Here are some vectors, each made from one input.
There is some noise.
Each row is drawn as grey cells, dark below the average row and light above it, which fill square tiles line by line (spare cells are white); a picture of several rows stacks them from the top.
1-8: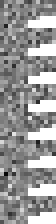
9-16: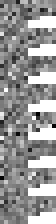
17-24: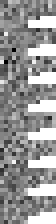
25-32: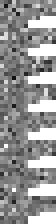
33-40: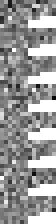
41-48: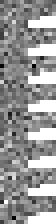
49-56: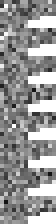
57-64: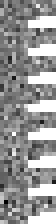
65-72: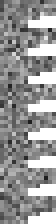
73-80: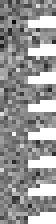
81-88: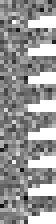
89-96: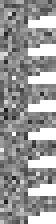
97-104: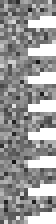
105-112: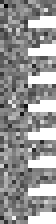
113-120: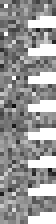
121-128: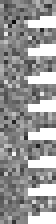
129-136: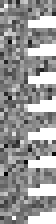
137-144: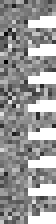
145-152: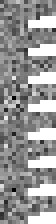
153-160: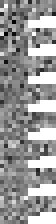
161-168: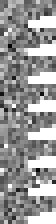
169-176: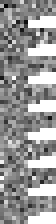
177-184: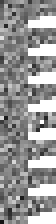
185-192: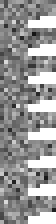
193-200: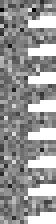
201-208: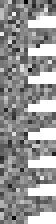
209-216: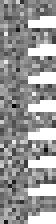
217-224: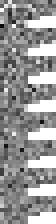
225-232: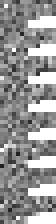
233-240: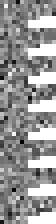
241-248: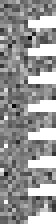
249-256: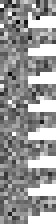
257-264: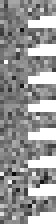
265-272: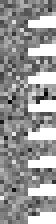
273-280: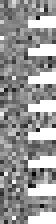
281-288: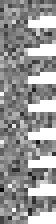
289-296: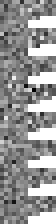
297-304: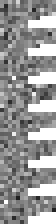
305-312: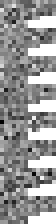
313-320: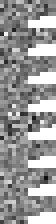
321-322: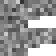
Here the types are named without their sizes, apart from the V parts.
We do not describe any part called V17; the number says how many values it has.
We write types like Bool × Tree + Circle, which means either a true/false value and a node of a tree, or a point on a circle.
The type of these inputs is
List(Line) × V17.
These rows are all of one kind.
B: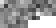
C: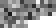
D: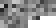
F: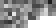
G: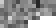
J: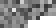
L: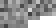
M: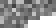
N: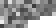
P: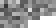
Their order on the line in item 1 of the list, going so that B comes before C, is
J, M, D, G, N, B, P, C, L, F.
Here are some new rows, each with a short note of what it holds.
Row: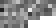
a value of V17, together with a list of two items
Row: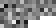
a value of V17, together with a list of two items
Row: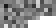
a value of V17, together with a list of two items
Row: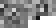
a value of V17, together with a list of one item
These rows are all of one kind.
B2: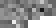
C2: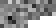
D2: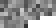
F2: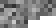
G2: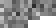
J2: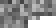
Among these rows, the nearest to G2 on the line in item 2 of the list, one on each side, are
B2 and D2.
